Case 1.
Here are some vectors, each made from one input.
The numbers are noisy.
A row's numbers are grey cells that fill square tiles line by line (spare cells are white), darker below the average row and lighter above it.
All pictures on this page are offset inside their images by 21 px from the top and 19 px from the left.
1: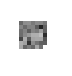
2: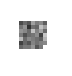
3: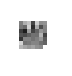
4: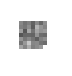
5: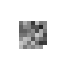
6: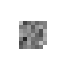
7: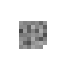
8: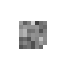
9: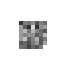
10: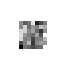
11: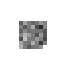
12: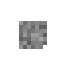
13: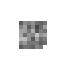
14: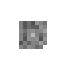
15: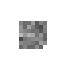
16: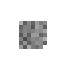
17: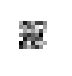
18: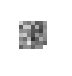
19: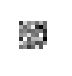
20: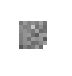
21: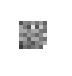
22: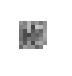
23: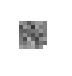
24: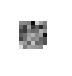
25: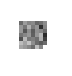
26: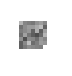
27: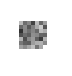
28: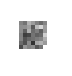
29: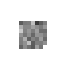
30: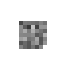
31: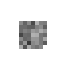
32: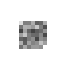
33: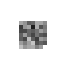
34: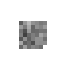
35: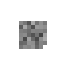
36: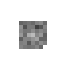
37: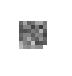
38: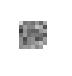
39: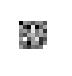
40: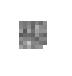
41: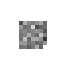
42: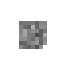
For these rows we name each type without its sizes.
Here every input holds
a label.
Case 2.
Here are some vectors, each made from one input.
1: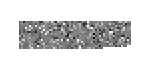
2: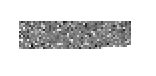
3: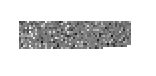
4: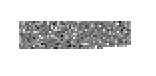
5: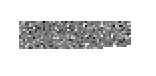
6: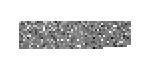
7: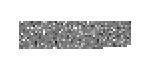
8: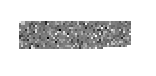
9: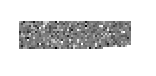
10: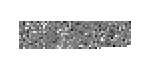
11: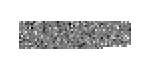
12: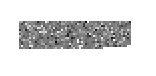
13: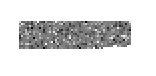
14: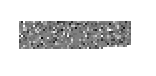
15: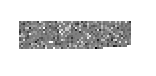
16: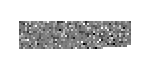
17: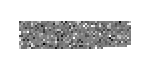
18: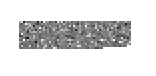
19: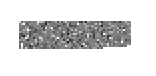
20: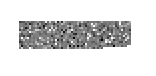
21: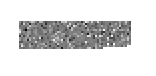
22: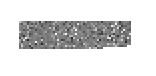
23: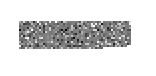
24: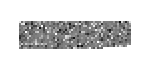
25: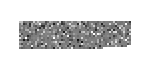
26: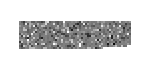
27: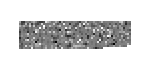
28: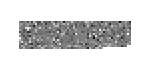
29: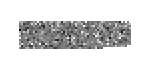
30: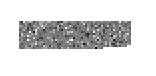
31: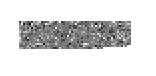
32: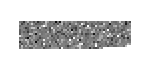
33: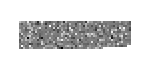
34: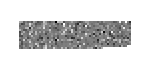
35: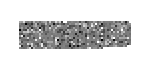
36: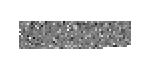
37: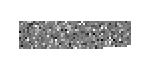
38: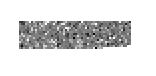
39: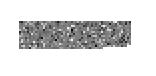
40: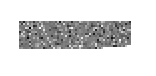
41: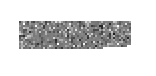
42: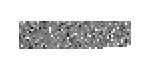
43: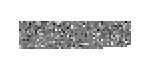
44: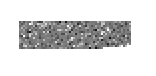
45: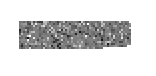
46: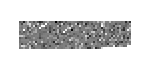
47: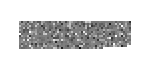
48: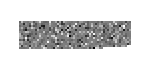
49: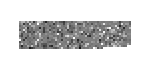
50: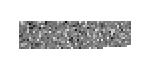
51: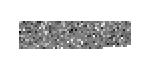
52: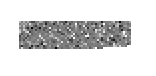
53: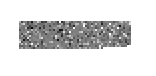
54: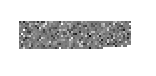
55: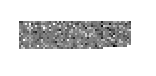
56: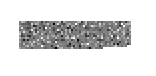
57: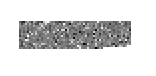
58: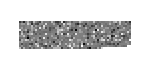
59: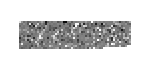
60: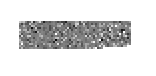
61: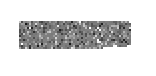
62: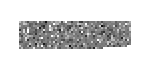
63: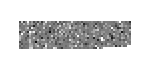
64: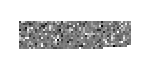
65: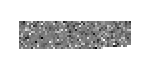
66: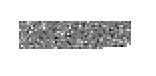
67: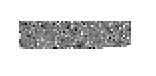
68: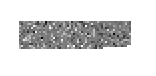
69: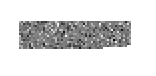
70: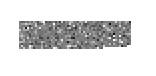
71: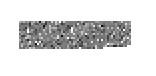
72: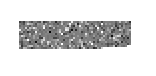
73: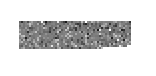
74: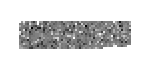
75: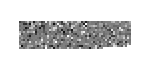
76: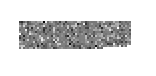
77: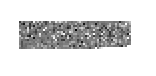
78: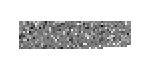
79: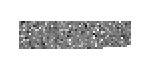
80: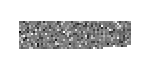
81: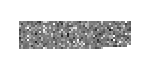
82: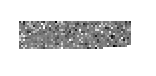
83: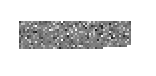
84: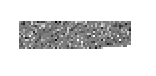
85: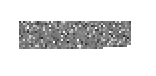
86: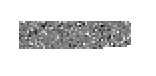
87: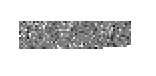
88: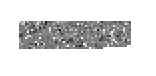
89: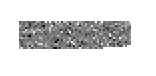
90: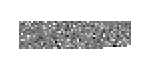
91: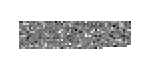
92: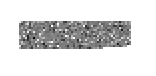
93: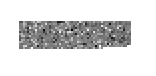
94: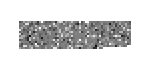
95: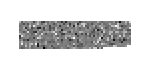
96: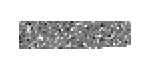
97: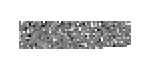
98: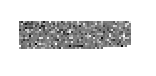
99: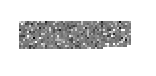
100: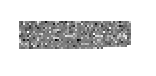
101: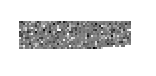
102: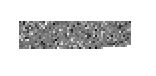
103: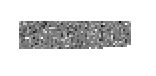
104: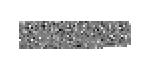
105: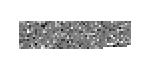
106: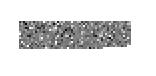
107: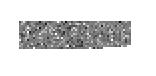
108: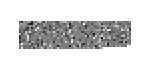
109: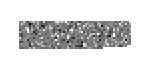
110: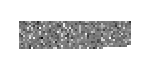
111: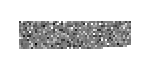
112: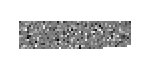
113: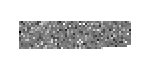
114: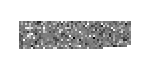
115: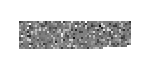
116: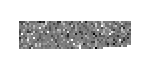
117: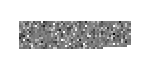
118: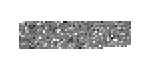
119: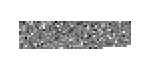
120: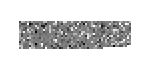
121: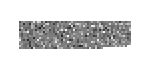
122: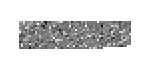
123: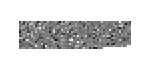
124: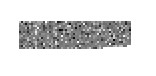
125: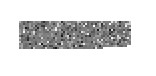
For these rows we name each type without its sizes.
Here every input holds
a point on each of two lines.
